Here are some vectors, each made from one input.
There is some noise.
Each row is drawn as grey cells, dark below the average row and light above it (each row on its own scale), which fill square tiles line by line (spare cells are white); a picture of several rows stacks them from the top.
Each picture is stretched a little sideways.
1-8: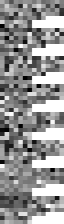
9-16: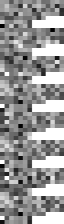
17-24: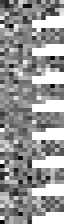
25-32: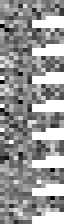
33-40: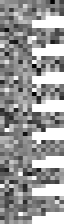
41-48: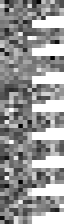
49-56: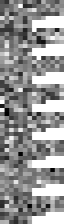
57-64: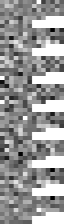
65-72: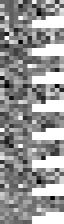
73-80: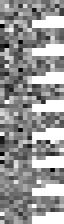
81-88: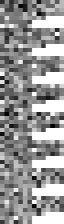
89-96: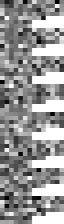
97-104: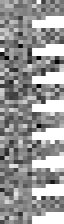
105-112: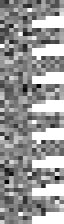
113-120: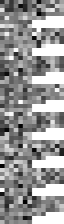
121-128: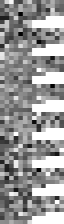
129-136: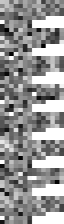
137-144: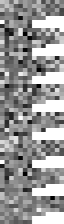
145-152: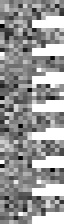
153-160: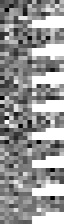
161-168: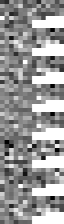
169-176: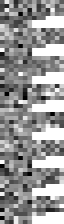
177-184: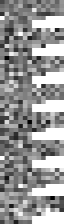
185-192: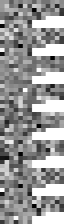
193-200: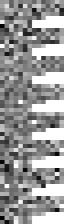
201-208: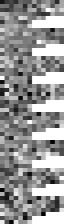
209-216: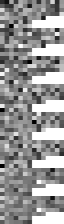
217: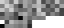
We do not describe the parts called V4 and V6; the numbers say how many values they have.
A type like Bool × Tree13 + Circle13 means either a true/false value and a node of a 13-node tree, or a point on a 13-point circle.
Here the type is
Bool × Bool × Bool + (Circle9 + V4) × V6 + Line5.
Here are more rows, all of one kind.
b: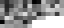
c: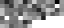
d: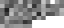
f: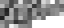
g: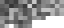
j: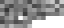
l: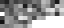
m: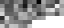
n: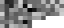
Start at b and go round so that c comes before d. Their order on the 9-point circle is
b, m, c, l, j, g, f, n, d.
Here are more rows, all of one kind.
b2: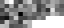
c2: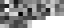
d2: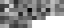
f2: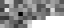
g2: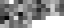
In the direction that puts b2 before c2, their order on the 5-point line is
g2, b2, f2, c2, d2.
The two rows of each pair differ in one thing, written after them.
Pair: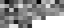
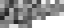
the value of V6
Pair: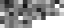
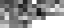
the value of V6
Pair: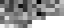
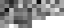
the place on the 9-point circle
